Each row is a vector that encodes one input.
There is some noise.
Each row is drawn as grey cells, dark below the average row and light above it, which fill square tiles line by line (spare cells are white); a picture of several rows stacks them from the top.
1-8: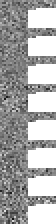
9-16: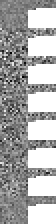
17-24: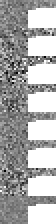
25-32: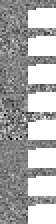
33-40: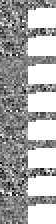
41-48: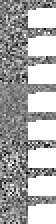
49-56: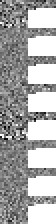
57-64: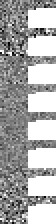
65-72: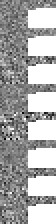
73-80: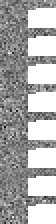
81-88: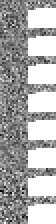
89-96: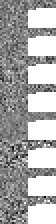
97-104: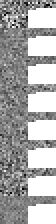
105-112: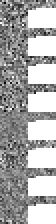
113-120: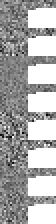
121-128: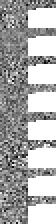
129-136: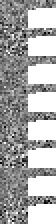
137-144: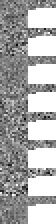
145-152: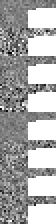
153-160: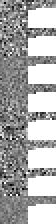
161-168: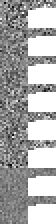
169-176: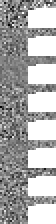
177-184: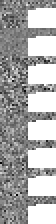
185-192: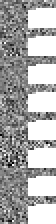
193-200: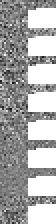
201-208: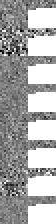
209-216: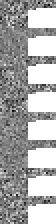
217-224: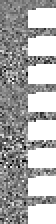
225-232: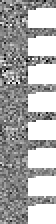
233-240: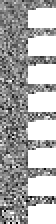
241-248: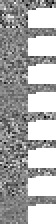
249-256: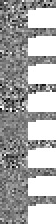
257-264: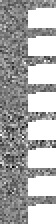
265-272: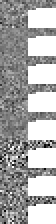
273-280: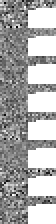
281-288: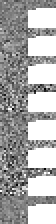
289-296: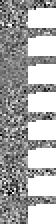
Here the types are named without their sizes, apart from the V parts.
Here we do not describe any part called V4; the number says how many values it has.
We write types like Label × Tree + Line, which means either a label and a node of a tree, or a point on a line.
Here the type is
Bool × Label × Tree + V4.
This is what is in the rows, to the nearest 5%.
About 75% of them hold a label, a node of a tree and a true/false value. The rest hold a value of V4.
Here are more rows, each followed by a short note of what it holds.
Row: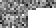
a label, a node of a tree and a true/false value
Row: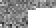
a value of V4
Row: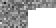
a value of V4
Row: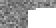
a value of V4
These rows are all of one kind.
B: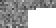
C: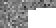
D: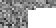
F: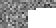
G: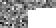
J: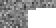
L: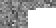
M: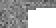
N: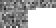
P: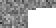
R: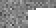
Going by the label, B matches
D and R.
